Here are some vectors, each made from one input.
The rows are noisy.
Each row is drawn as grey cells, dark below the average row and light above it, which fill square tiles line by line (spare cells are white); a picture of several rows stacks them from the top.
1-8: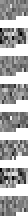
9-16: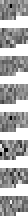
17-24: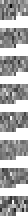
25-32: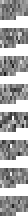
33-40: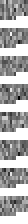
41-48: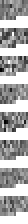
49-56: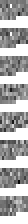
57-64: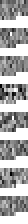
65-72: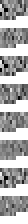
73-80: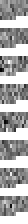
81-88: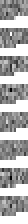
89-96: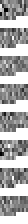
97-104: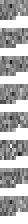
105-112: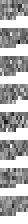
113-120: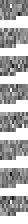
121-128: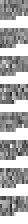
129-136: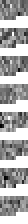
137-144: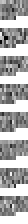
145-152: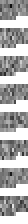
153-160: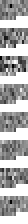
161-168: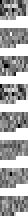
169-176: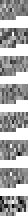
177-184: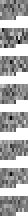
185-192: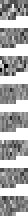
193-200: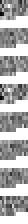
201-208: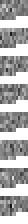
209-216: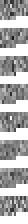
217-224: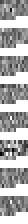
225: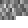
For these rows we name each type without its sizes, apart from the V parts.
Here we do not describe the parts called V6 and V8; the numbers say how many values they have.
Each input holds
either a point on a line, or a node of a tree and a true/false value, or a value of V6 and a value of V8.
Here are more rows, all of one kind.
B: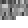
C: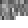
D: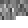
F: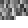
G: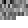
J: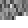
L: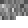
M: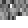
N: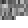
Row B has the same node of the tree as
G, M and N.
